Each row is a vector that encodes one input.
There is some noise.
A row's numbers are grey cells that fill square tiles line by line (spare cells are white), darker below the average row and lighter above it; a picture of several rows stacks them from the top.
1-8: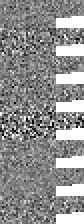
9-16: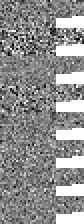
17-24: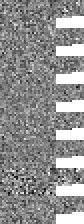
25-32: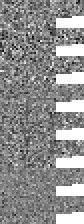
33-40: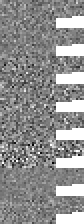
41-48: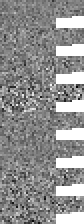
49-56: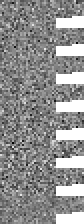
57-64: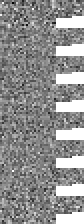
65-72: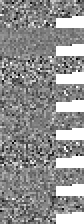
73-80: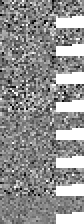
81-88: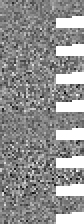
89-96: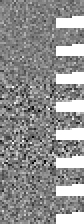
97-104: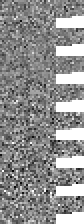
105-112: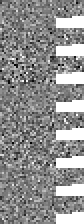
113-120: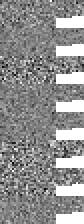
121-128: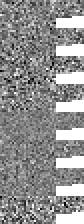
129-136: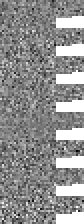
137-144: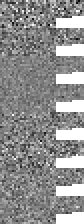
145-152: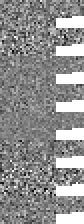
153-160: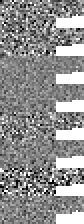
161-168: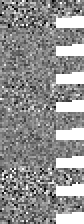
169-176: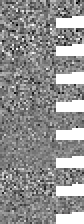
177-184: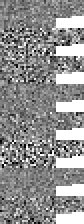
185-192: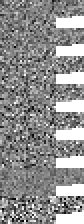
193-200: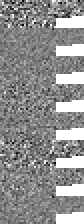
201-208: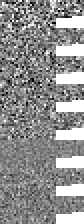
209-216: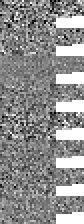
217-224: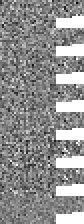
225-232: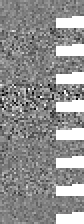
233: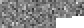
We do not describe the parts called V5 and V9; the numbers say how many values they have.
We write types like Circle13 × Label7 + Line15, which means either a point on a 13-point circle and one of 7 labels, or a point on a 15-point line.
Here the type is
Bool × V5 + (Line4 + Line8) × V9.
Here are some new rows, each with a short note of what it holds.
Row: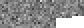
a point on a 4-point line and a value of V9
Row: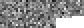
a point on an 8-point line and a value of V9
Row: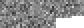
a true/false value and a value of V5
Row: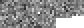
a true/false value and a value of V5
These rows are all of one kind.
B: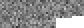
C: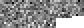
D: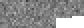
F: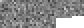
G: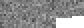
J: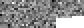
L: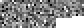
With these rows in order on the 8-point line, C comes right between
B and D.
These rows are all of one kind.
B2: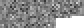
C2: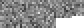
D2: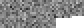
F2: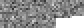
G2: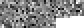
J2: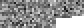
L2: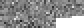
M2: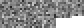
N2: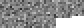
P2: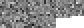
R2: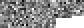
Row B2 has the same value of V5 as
D2, N2 and P2.
